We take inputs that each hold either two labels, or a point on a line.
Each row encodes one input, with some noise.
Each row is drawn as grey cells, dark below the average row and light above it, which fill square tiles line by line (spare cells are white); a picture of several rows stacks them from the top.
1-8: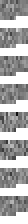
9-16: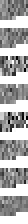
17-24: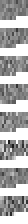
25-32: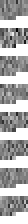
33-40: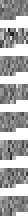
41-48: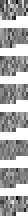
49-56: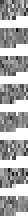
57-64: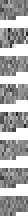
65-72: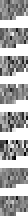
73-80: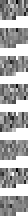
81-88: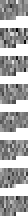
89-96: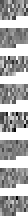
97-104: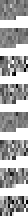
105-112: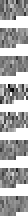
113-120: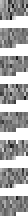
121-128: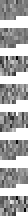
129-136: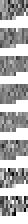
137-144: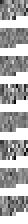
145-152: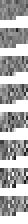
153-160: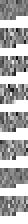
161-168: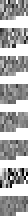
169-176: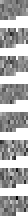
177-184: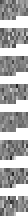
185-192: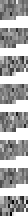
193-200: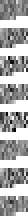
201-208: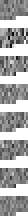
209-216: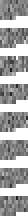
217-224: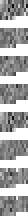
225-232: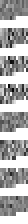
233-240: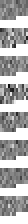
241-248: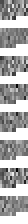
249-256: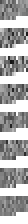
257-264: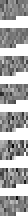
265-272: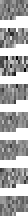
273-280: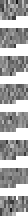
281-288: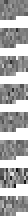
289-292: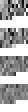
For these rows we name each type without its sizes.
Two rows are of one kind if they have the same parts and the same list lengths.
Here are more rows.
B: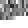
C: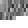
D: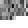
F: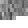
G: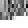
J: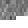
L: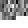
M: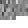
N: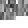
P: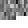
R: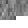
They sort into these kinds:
B, M, N
C, D, F, G, J, L, P, R

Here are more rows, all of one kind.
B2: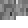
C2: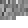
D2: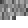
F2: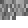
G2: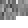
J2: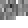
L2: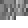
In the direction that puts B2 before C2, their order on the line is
B2, L2, F2, J2, G2, D2, C2.
